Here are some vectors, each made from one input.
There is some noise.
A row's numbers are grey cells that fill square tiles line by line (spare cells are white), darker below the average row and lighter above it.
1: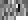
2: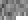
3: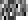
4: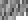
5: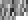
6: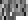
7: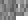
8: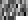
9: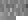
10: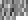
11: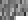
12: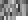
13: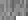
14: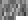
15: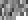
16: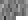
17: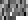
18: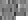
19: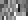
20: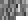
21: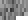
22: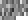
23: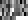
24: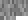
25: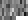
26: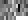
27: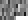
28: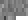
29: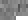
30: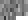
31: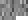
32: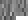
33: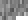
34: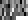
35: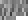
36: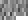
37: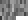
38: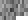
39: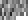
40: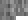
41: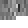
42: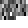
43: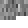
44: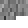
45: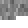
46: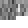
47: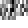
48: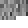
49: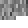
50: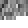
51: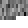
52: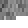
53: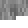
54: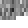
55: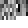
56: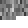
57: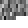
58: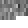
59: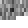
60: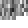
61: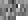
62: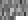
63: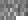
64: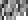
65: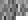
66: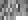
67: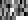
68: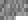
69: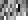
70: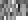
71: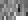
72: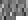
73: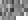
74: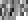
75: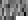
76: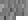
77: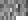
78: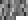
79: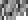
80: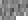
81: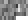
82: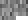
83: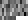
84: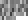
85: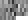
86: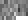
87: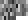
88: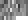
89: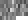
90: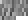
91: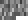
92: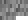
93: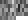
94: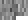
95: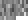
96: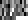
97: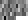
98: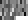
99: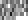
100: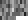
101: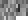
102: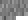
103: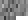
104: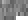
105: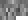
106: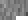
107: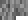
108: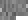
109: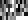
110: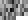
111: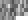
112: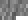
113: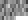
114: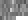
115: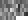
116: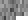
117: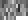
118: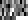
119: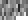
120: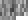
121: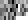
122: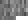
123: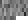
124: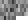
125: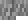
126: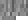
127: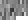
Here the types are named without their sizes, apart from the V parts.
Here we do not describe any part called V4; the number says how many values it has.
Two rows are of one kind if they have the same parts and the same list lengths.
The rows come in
2 kinds.
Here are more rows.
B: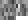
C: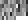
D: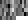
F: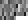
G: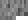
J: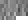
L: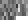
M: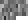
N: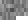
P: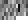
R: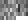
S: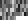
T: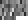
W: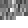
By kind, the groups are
B, C, G, J, M, N, P, R
D, F, L, S, T, W

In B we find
three true/false values and a value of V4.
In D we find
a node of a tree and three true/false values.
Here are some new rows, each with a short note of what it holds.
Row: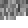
a node of a tree and three true/false values
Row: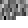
three true/false values and a value of V4
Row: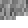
a node of a tree and three true/false values
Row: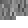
three true/false values and a value of V4
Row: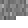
three true/false values and a value of V4
